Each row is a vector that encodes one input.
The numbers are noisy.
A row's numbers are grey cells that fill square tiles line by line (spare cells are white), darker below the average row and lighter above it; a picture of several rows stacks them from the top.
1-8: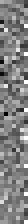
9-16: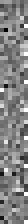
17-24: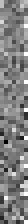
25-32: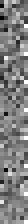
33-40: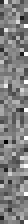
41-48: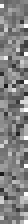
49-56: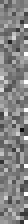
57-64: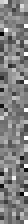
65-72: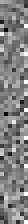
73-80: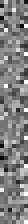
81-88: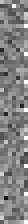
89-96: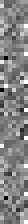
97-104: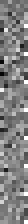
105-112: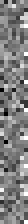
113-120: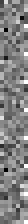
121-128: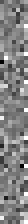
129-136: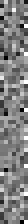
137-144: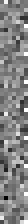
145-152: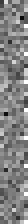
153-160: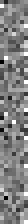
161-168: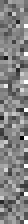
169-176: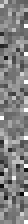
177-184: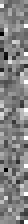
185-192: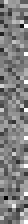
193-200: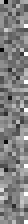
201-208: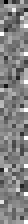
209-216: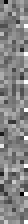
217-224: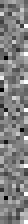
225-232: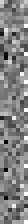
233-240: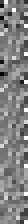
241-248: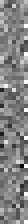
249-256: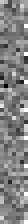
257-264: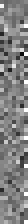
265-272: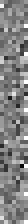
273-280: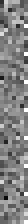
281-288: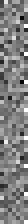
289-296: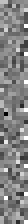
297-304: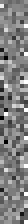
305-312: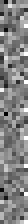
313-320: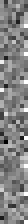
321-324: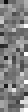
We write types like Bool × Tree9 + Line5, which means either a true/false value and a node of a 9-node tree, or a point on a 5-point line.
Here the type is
(Label12 + Line10) × Line8.
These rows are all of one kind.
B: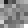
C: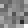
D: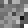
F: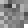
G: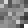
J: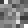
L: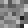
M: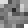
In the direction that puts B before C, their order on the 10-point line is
M, F, B, G, J, C, D, L.
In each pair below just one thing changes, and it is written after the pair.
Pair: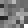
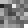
the label
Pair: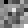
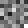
the place on the 8-point line
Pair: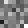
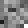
the label
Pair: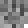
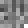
the place on the 8-point line
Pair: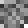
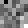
the place on the 8-point line
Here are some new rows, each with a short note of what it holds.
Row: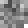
a point on an 8-point line and a point on a 10-point line
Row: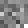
one of 12 labels and a point on an 8-point line
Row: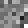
a point on an 8-point line and a point on a 10-point line
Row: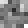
a point on an 8-point line and a point on a 10-point line
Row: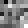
one of 12 labels and a point on an 8-point line
